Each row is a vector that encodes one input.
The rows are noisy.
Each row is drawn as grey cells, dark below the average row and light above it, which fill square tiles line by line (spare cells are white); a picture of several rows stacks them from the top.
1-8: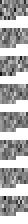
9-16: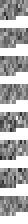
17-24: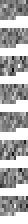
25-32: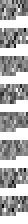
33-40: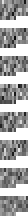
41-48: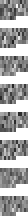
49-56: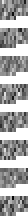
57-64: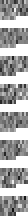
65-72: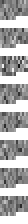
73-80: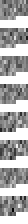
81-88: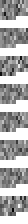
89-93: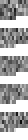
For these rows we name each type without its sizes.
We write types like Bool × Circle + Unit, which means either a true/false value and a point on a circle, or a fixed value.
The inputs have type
Bool × (Tree + Unit) + Line.
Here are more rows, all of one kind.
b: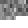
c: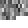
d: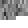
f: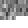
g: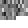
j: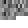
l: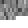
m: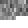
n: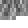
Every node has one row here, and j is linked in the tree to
b.
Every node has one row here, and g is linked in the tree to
d.
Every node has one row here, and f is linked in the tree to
c and n.
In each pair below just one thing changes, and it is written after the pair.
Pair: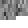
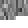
the true/false value
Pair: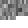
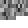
the node of the tree
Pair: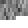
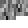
the true/false value
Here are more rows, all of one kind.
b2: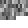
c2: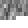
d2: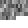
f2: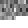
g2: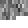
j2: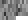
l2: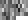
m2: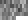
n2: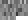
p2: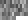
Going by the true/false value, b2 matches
c2 and d2.
